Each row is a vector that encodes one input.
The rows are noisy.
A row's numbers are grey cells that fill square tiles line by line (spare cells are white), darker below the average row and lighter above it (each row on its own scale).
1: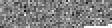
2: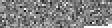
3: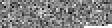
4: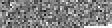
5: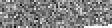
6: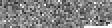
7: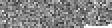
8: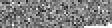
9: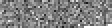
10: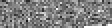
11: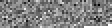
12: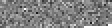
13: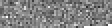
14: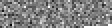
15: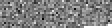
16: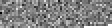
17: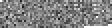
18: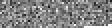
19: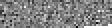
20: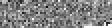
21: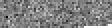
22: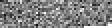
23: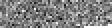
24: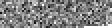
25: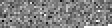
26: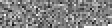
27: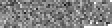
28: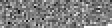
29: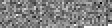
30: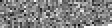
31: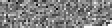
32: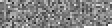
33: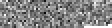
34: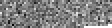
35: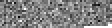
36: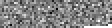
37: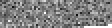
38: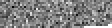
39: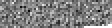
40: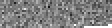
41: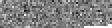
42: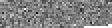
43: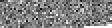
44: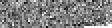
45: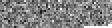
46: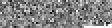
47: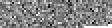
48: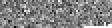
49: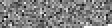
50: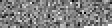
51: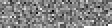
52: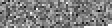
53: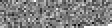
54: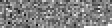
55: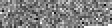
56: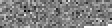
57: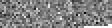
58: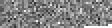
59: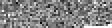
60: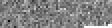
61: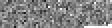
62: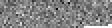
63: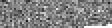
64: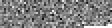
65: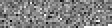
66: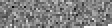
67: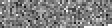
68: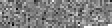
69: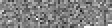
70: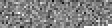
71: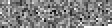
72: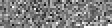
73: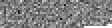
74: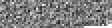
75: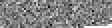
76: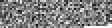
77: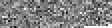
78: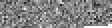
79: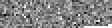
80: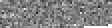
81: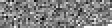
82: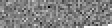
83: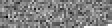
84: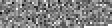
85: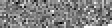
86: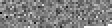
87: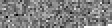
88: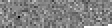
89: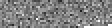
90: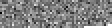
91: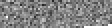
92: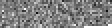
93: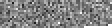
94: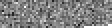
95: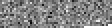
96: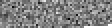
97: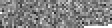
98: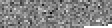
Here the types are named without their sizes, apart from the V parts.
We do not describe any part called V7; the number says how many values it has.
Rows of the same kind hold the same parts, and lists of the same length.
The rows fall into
3 kinds.
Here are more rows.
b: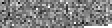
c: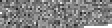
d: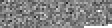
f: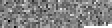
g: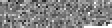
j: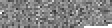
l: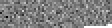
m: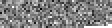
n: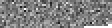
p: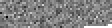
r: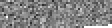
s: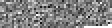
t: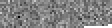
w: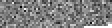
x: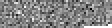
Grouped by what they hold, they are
b, f, g, l, n, p, w
c, d, j, m, s, t
r, x

